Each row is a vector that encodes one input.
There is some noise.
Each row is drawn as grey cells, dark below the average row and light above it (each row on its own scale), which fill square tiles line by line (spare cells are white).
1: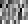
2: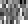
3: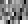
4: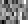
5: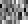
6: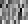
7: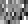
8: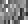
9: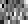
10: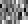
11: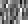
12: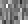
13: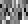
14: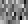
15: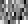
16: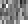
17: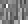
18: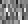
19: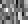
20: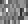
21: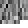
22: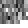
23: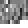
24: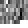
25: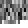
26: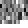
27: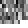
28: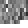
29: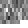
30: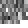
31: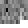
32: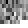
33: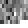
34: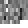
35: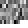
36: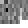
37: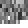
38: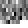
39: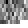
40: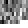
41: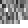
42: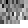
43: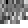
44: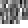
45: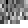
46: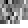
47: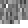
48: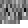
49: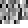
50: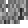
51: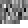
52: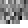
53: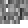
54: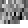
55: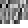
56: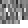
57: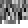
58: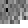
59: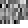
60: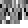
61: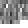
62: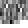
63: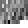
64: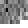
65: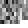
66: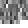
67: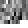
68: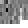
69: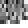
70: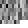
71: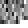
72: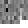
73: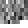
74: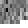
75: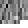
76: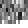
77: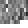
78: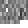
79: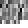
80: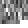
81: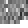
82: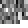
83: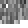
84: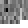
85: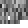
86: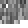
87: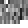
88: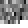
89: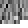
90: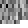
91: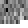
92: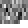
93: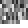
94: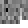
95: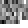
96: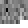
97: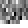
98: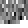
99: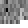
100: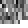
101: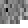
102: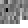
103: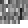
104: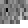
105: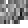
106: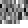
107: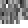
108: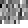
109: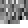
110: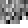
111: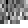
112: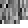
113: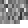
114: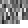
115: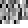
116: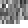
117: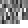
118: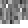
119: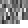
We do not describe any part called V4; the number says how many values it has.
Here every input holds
one of 11 labels, three true/false values and a value of V4.
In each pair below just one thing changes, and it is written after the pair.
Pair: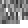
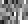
one of the three true/false values
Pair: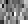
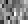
the value of V4
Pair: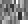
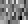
one of the three true/false values
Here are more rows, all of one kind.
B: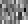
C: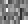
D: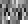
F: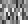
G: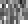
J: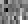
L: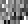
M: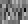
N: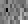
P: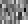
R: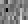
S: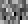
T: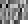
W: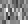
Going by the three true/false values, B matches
D, M and P.
